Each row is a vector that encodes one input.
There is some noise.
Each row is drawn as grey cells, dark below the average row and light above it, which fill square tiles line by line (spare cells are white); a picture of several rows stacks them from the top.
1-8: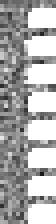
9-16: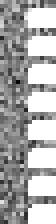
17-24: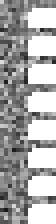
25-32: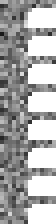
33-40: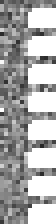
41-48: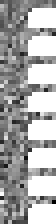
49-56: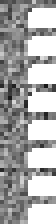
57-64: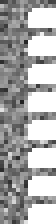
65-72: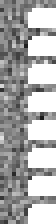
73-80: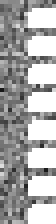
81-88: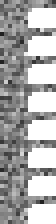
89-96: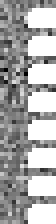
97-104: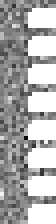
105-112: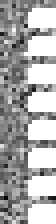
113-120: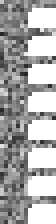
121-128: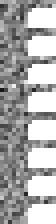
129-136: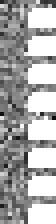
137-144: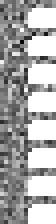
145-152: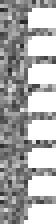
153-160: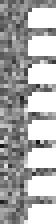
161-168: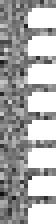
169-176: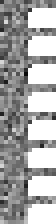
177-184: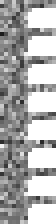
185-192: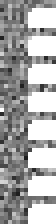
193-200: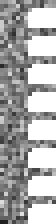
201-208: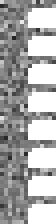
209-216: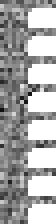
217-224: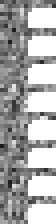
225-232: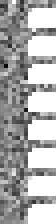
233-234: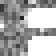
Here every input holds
either one of 6 labels, or three true/false values.
